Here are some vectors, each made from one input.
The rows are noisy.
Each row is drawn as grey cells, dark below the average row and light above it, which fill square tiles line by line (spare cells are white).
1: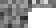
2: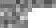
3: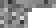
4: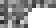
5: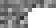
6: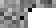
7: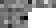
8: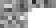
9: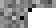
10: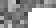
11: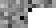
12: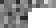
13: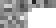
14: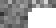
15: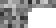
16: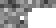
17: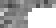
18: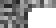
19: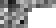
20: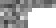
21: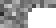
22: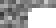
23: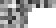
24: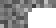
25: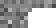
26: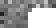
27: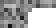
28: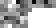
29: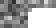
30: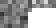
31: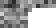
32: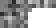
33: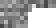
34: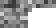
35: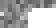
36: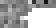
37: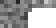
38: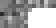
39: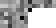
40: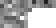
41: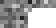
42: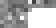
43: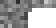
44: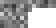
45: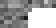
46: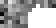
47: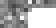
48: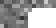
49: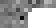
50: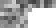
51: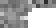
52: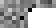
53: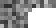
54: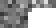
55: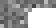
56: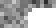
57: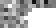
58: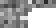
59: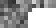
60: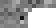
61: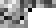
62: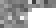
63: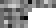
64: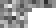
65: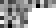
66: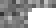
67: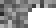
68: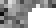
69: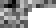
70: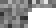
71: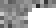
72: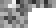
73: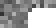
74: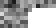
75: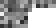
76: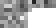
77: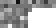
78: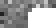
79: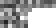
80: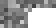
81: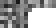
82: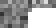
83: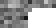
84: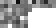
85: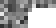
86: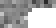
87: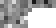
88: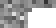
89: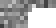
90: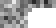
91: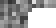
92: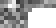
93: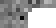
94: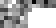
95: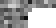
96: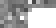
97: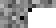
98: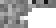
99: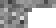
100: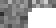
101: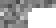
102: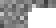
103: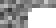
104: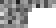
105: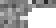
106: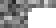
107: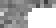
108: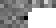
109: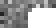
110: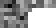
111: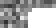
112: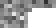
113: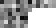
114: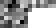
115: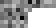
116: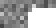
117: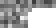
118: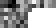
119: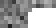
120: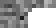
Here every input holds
either a fixed value, or one of 8 labels and a true/false value.
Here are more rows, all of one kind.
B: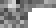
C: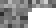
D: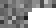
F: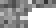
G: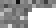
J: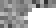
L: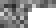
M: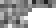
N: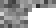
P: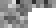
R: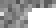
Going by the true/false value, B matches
C and D.
